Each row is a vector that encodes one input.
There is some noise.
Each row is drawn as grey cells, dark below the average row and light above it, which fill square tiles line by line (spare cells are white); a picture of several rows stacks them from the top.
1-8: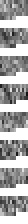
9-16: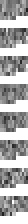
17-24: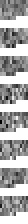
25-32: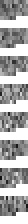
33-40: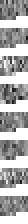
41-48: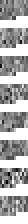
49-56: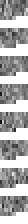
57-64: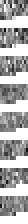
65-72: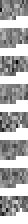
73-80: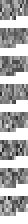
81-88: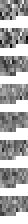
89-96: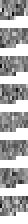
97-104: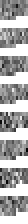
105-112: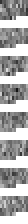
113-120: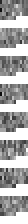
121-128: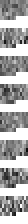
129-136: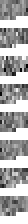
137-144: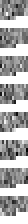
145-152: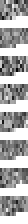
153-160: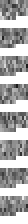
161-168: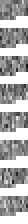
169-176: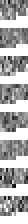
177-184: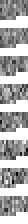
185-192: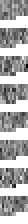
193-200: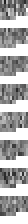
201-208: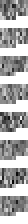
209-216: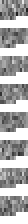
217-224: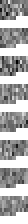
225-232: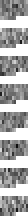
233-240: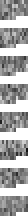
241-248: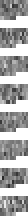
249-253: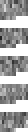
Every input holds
either a point on a 10-point line, or a list of up to two points on a 6-point line.
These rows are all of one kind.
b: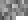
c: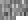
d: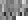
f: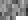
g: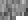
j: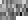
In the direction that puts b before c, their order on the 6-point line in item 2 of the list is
d, b, j, g, f, c.
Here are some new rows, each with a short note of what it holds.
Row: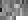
a list of one item
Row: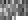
the empty list
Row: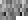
a list of two items
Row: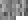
a list of two items
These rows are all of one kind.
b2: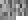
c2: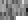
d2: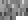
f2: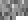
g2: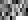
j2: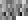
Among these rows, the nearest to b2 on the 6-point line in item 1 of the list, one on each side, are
c2 and j2.
